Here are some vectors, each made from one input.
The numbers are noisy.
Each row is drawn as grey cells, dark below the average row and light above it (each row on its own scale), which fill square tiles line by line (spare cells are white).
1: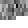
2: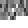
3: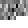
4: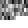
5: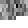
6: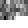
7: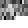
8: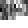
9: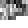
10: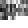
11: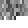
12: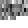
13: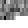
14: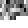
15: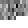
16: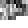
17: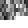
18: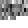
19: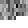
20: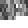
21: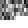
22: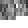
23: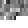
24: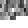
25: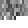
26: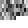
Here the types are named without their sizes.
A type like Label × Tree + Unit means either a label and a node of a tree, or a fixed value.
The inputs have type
Bool × Bool × Bool.
